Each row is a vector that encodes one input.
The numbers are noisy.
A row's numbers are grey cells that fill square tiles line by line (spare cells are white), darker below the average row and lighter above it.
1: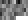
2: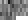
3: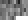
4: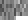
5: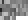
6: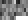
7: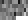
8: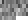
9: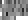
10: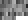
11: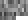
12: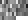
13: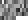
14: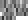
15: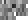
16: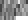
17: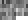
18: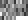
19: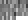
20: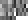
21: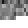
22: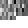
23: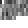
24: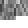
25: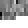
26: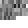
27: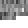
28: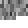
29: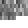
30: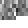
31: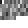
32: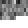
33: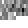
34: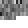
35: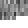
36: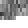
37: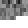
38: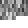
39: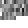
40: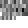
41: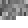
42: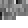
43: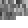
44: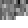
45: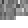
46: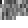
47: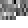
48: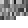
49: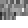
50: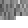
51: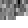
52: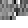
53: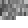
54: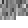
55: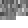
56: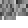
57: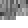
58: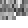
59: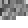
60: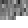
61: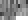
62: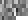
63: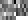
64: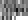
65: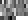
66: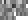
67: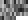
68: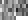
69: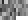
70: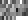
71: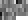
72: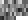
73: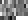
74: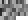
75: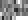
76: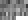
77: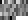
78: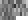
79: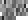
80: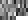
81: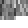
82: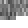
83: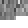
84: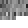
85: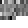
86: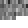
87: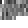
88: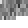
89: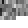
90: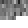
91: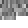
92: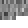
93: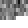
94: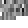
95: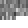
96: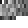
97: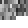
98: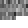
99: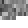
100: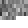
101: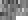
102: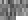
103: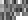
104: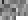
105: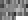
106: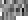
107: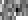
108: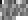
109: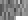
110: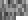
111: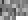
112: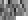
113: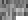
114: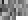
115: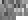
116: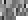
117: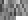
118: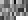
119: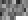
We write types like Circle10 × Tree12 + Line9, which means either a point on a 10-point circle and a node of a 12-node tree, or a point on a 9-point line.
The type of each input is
(Bool × Label5 + Label8) × Label8.
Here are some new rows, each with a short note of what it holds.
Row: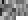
one of 5 labels, one of 8 labels and a true/false value
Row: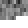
one of 5 labels, one of 8 labels and a true/false value
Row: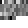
two labels (each one of 8)
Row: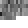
one of 5 labels, one of 8 labels and a true/false value
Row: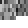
two labels (each one of 8)
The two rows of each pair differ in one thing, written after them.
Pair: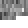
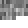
one of the two labels
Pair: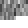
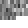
one of the two labels
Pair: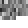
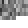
the true/false value
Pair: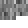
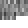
one of the two labels
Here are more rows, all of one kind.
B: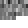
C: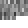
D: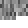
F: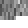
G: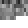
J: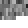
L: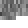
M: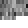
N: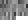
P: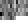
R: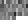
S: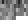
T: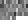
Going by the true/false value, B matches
G, J and P.
